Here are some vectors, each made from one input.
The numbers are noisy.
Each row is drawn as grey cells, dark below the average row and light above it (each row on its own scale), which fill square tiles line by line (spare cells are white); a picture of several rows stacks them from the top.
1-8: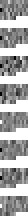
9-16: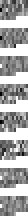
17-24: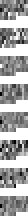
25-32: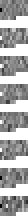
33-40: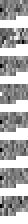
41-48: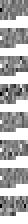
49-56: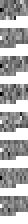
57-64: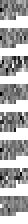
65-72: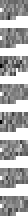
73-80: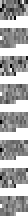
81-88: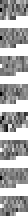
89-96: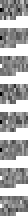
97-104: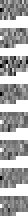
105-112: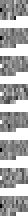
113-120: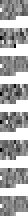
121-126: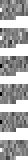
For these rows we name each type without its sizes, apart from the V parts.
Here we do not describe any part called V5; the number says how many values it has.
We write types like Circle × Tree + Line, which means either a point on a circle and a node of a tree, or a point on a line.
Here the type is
List(Bool × V5).
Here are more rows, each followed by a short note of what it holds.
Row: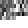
the empty list
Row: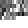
the empty list
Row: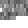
a list of one item
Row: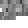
a list of one item
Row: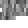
a list of one item
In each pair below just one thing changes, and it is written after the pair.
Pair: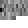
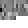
the value of V5 in item 1 of the list
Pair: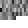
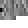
the value of V5 in item 2 of the list
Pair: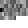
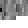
the value of V5 in item 1 of the list
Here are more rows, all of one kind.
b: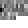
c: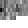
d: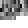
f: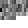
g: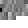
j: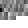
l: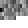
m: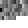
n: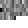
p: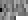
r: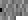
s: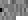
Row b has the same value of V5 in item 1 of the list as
c, g, j and p.
